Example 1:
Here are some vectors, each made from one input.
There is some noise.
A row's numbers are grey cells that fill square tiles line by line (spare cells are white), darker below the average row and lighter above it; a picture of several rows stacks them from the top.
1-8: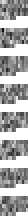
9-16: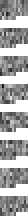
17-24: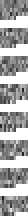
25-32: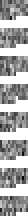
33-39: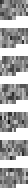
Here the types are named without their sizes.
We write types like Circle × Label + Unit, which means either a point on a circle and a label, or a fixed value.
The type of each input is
Circle × Circle.
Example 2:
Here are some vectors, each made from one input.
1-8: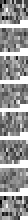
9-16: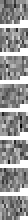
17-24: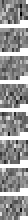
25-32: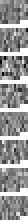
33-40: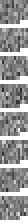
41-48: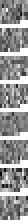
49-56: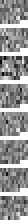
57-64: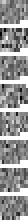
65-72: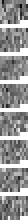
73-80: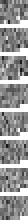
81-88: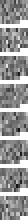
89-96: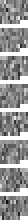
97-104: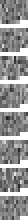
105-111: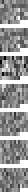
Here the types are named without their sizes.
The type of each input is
List(Line).
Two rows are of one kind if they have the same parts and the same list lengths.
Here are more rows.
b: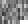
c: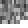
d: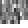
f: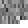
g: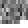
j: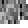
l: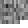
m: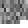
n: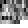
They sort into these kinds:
b, d, g, l, m
c, f, j
n

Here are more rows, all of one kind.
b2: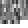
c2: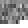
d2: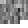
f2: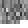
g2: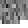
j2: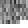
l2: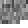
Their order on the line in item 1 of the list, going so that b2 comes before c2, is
b2, d2, c2, l2, g2, j2, f2.
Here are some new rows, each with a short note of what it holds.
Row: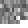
a list of one item
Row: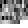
the empty list
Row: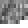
a list of two items
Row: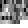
the empty list
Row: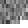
a list of two items
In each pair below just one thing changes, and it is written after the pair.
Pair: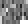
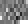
the place on the line in item 2 of the list
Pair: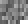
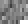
the place on the line in item 2 of the list
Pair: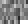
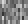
the place on the line in item 2 of the list
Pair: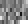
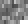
the place on the line in item 1 of the list
